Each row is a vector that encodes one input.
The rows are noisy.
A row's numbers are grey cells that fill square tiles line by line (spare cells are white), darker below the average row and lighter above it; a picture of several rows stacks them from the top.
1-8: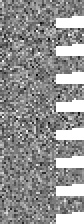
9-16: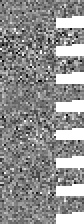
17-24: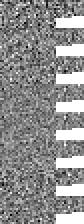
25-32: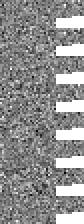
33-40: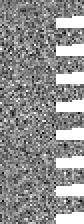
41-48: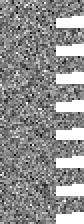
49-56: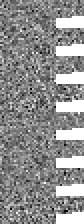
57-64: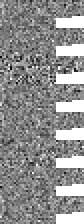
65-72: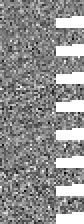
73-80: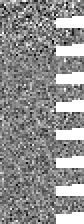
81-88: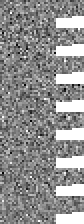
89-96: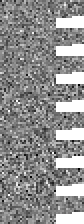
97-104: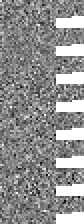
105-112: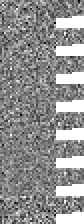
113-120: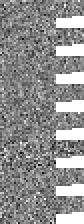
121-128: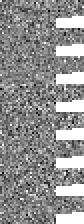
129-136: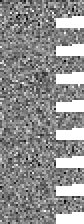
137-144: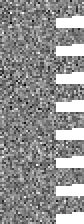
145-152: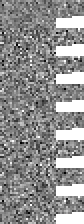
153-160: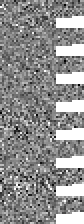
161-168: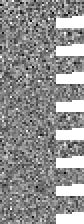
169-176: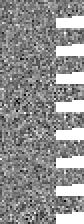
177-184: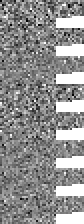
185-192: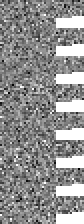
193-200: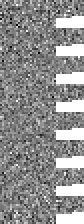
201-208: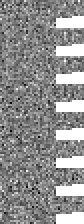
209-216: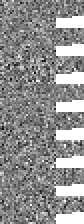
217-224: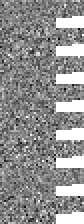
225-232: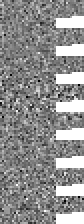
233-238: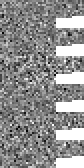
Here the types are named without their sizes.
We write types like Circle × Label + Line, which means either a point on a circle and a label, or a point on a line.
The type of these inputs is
Circle × (Circle + Unit) × List(Line).
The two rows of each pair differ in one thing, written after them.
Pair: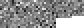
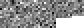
the place on the line in item 1 of the list
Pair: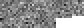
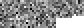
the place on the line in item 1 of the list
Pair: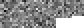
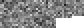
the place on the line in item 1 of the list
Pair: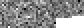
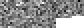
the place on the line in item 1 of the list
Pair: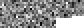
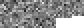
the place on one of the two circles
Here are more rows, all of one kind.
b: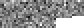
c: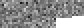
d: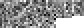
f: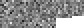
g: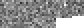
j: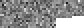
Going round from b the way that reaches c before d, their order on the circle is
b, f, j, c, d, g.
